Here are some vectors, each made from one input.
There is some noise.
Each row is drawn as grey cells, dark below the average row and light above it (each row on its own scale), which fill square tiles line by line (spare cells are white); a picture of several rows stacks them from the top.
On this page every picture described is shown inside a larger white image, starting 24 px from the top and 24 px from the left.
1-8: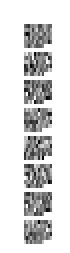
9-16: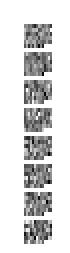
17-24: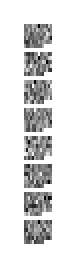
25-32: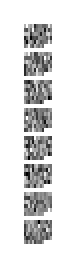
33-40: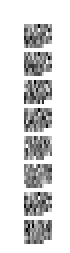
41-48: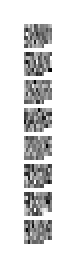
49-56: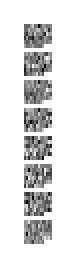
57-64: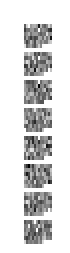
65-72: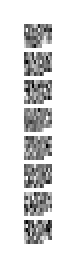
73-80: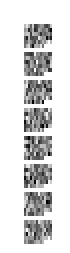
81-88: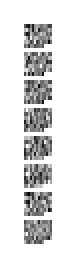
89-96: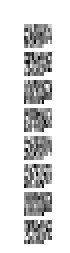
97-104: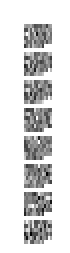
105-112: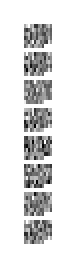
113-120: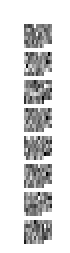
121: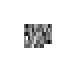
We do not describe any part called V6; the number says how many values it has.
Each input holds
a point on an 8-point circle, together with either a point on an 8-point circle, or a value of V6.
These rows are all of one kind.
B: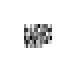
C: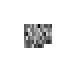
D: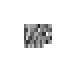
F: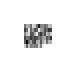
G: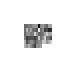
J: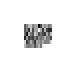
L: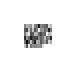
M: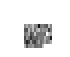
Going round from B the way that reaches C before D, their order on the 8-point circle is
B, J, G, F, L, M, C, D.
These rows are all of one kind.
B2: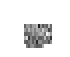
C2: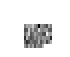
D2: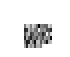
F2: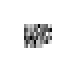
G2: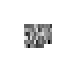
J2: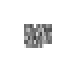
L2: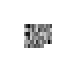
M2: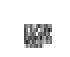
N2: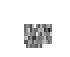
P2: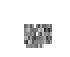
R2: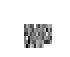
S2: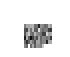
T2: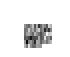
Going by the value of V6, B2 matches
G2, J2, N2 and P2.
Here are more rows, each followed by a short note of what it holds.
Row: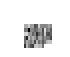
a point on each of two 8-point circles
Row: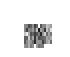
a point on each of two 8-point circles
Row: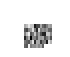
a point on each of two 8-point circles
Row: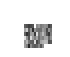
a point on an 8-point circle and a value of V6
